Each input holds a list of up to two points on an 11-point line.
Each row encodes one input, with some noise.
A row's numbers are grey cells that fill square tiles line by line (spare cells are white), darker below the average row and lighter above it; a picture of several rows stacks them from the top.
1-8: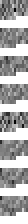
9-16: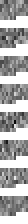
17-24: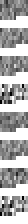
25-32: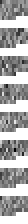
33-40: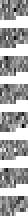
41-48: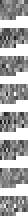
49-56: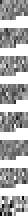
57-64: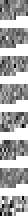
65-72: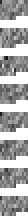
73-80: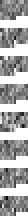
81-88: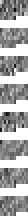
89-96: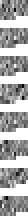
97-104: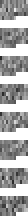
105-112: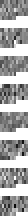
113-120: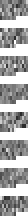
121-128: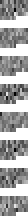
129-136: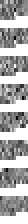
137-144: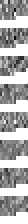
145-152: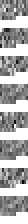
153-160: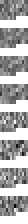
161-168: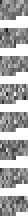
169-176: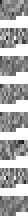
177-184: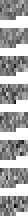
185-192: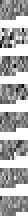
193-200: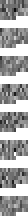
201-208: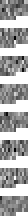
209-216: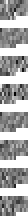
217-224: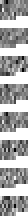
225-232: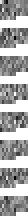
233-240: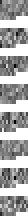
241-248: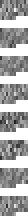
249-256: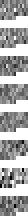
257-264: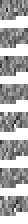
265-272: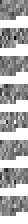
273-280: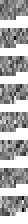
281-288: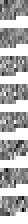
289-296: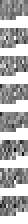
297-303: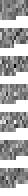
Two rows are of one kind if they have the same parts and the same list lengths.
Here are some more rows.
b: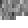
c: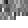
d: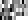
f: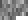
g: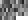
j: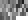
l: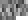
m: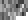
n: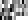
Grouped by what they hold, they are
b, c, f
d, n
g, j, l, m

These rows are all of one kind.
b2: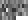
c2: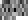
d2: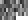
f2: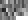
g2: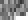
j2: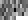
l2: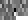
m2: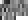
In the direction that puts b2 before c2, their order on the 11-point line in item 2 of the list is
m2, b2, d2, f2, j2, g2, l2, c2.
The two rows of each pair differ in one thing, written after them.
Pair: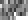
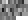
the place on the 11-point line in item 2 of the list
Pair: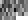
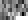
the place on the 11-point line in item 1 of the list
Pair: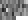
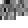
the place on the 11-point line in item 1 of the list
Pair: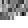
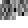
the place on the 11-point line in item 1 of the list
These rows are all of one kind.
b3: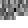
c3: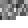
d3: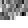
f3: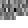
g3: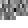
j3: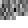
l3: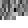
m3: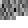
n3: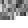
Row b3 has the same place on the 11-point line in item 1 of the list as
f3 and g3.
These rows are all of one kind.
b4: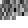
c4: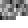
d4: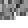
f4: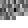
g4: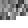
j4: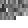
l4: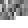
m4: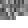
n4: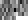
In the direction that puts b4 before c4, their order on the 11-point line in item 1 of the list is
b4, n4, f4, j4, m4, l4, d4, g4, c4.
